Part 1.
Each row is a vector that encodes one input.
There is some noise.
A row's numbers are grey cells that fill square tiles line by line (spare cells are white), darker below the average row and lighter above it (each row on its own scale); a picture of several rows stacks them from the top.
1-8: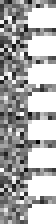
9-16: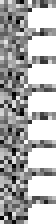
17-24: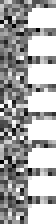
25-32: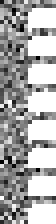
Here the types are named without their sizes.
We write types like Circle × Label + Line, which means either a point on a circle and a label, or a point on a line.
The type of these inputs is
Bool × Bool × Bool.
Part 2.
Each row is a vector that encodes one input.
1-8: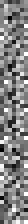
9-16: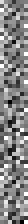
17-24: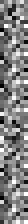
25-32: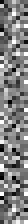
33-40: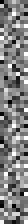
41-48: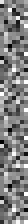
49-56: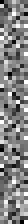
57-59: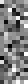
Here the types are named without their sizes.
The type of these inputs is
Line.
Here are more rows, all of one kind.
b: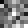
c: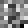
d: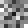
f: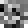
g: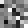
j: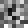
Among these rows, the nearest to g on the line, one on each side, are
d and f.
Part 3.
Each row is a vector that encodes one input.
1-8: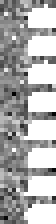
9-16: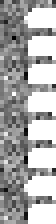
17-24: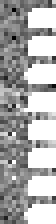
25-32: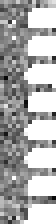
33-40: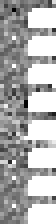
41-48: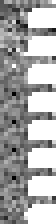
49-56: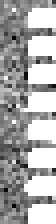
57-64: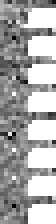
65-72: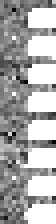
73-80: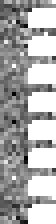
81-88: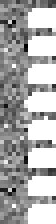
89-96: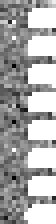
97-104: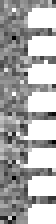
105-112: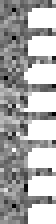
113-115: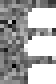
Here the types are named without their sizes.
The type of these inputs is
Bool × Bool × Bool + Unit.
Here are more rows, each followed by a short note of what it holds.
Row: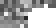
a fixed value
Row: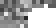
a fixed value
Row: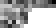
three true/false values
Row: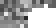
a fixed value
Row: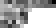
three true/false values
